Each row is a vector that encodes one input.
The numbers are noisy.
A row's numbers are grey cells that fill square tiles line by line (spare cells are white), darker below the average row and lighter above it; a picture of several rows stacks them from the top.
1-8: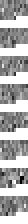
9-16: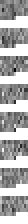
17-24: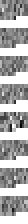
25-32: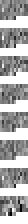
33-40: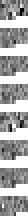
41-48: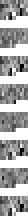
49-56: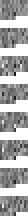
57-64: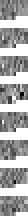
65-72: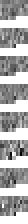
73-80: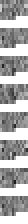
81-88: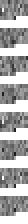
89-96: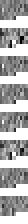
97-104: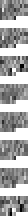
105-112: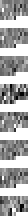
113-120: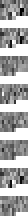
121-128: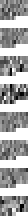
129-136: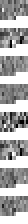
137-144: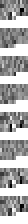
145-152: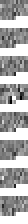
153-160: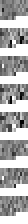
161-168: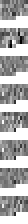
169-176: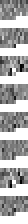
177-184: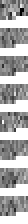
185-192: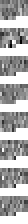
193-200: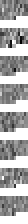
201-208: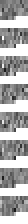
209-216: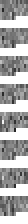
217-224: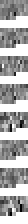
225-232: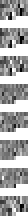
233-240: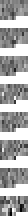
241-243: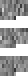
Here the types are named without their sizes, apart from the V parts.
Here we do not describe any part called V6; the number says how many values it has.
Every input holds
either a point on a line, or a list of items, each a point on a circle and a value of V6.
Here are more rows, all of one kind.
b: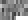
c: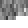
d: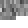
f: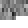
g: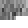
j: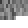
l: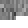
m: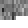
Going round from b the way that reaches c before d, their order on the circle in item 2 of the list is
b, j, l, f, c, m, g, d.
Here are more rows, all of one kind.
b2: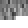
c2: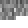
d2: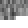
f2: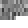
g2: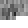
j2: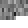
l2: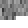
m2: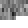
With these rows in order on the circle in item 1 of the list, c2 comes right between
b2 and f2.
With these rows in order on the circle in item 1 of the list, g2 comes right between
f2 and j2.
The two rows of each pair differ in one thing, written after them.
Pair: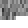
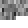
the value of V6 in item 2 of the list
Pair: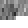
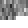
the place on the circle in item 2 of the list
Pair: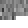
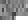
the value of V6 in item 1 of the list
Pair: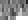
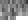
the value of V6 in item 2 of the list
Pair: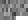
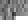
the place on the circle in item 2 of the list
